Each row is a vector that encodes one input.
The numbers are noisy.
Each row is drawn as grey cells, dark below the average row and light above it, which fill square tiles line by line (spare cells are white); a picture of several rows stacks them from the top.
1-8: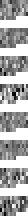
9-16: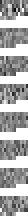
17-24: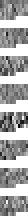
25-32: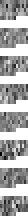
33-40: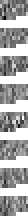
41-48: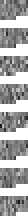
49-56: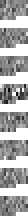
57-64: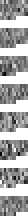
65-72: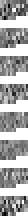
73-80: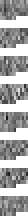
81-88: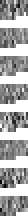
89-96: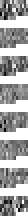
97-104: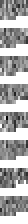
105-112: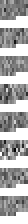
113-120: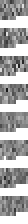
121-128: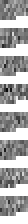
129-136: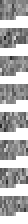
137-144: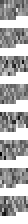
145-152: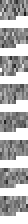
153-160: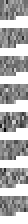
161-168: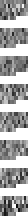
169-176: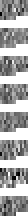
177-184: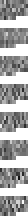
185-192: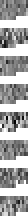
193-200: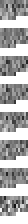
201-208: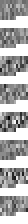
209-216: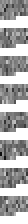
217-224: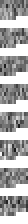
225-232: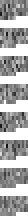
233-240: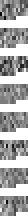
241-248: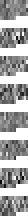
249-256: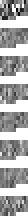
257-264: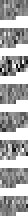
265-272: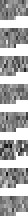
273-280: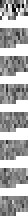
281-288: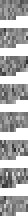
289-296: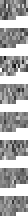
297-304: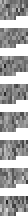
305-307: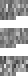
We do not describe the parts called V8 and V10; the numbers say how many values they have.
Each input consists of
either one of 4 labels, or five true/false values, a value of V8 and a value of V10.
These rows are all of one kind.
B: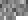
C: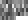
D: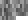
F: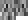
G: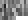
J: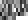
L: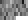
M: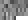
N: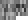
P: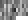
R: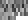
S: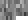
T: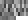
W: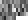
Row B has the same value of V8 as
C, D and N.
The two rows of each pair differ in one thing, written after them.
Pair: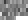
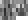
one of the five true/false values
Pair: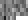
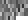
the value of V10
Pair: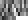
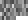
the value of V8
